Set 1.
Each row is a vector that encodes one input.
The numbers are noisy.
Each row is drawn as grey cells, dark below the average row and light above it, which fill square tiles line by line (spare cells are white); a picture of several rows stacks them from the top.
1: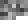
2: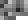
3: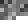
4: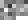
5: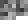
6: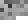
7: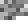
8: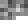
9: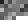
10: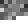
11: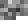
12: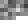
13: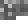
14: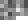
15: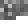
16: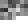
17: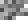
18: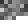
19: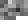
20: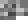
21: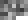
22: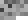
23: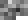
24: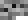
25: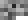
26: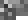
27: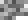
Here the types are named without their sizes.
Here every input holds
three true/false values.
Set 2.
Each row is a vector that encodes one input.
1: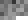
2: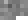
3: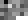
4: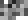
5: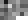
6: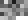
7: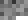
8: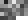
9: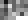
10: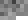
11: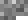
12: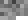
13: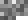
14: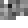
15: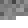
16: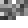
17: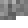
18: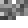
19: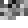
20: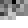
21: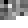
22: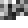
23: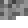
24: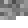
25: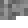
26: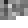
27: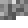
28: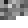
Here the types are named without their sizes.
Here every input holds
a point on a line.
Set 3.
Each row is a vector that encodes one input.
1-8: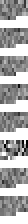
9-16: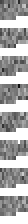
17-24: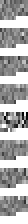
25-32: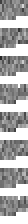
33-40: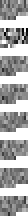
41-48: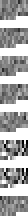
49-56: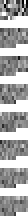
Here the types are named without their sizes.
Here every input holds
either a fixed value, or four true/false values.
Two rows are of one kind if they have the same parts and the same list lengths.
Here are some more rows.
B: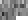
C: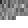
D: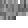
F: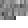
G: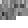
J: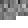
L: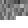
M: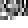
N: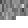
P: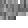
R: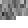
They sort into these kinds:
B, C, D, F, G, J, L, N, P, R
M

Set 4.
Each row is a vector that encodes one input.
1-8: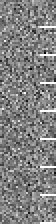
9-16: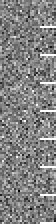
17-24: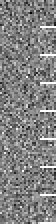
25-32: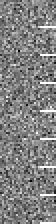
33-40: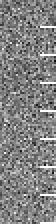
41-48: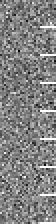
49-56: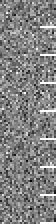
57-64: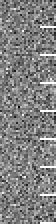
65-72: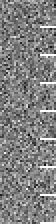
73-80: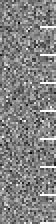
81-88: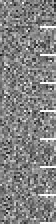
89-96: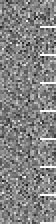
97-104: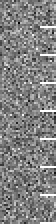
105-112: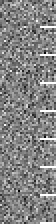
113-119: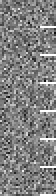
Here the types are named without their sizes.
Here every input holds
a point on a circle.
